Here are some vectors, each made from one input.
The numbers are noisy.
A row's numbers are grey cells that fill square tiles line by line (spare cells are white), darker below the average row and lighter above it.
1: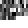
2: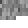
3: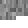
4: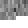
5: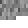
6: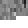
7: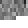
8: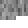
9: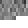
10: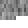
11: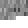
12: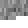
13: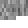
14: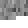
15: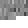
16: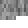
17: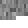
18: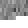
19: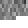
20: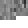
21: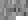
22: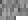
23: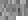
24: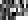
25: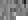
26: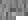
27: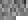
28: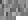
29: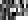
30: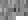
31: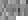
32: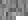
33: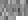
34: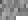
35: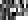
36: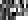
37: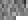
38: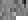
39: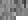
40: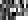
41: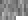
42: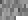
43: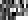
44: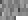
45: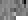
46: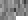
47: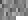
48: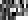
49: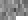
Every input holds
either a fixed value, or a point on each of two 3-point lines.
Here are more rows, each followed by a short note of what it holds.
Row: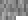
a point on each of two 3-point lines
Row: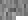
a point on each of two 3-point lines
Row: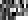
a fixed value
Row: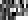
a fixed value
